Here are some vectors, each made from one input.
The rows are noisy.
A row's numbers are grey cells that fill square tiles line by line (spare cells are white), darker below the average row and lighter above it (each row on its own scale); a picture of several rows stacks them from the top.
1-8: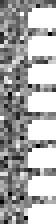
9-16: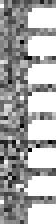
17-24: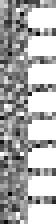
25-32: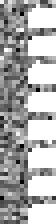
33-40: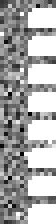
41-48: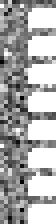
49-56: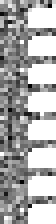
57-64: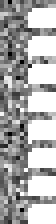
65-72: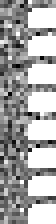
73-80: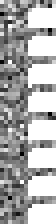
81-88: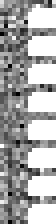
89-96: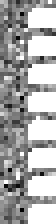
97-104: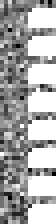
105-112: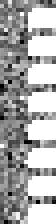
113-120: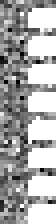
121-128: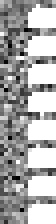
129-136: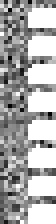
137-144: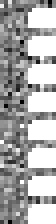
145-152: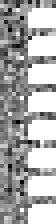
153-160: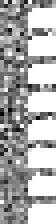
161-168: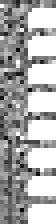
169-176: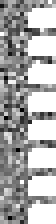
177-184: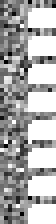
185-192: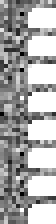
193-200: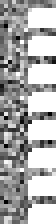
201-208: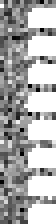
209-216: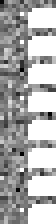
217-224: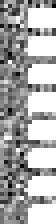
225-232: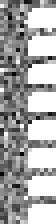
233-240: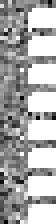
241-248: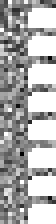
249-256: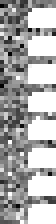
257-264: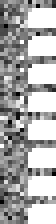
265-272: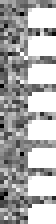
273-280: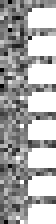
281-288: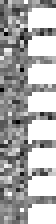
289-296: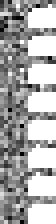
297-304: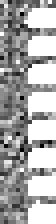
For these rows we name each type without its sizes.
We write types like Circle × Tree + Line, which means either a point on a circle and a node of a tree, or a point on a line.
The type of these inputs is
(Circle + Label) × (Label + Line).
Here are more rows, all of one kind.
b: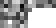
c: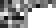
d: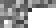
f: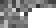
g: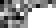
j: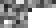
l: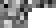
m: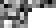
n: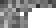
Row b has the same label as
l and m.
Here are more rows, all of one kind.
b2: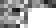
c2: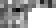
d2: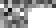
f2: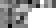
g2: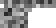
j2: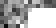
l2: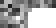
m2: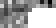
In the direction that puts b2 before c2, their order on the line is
j2, f2, d2, b2, l2, g2, c2, m2.
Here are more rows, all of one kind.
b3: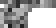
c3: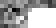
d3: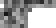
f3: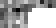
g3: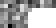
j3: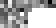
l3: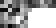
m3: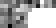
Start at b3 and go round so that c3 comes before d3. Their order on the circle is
b3, m3, g3, l3, c3, f3, j3, d3.
